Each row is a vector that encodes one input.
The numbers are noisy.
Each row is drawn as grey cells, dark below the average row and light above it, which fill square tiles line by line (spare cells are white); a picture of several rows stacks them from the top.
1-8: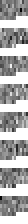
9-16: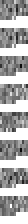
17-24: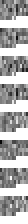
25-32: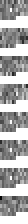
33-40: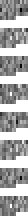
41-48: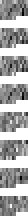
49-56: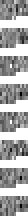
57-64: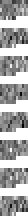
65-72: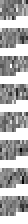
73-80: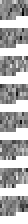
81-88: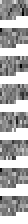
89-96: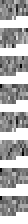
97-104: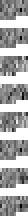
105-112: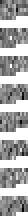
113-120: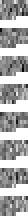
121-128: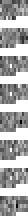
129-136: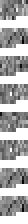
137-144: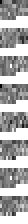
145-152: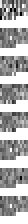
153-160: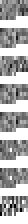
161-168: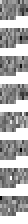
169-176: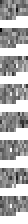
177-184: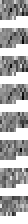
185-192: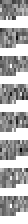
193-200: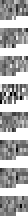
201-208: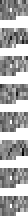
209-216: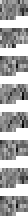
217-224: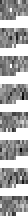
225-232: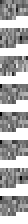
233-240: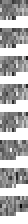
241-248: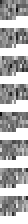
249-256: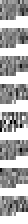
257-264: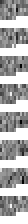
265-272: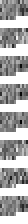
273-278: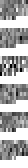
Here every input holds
either a point on a 13-point circle, or a fixed value.
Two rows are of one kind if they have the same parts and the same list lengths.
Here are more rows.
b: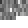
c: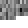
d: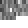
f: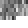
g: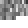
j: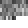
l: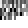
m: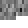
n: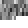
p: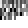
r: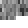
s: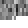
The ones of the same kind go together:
b, c, d, f, g, j, m, n, r, s
l, p

